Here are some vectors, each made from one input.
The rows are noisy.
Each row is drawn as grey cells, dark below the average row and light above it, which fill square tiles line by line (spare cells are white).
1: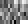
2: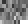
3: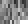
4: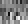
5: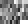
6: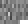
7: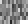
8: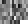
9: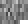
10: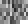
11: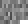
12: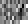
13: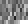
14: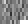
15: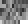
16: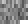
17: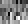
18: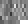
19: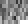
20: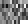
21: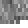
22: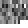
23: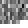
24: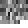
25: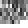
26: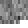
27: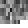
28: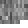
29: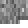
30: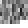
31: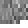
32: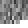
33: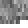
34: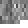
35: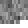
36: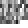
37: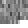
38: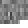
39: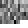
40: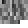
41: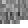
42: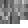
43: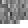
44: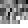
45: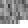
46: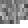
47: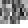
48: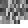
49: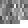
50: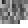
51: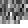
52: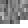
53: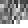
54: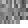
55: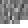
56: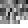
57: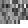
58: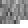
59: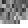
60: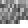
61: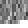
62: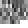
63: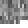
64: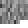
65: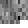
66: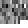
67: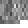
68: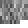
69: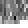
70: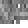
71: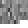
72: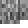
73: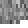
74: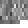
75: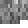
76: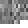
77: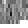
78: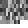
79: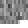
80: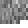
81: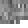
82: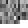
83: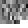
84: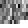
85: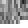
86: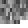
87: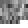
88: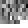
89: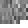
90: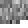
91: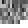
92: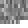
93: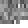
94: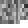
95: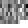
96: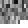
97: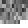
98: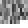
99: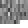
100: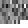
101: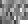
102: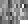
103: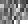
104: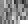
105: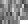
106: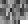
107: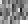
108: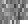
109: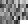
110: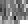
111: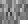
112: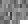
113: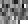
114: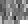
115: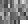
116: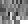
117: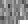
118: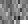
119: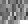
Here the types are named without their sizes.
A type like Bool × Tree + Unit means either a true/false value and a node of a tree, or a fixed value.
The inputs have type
Circle + List(Line).
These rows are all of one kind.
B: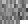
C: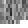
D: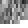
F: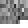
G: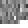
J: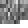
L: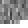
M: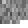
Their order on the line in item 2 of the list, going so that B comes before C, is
B, C, J, F, D, M, G, L.
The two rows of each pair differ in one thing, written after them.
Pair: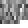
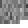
the place on the line in item 1 of the list
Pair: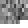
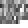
the place on the line in item 2 of the list
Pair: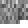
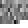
the place on the line in item 1 of the list
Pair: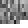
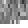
the place on the line in item 1 of the list
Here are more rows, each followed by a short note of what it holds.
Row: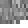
a list of one item
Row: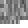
a list of two items
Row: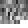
a point on a circle
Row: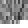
a list of two items
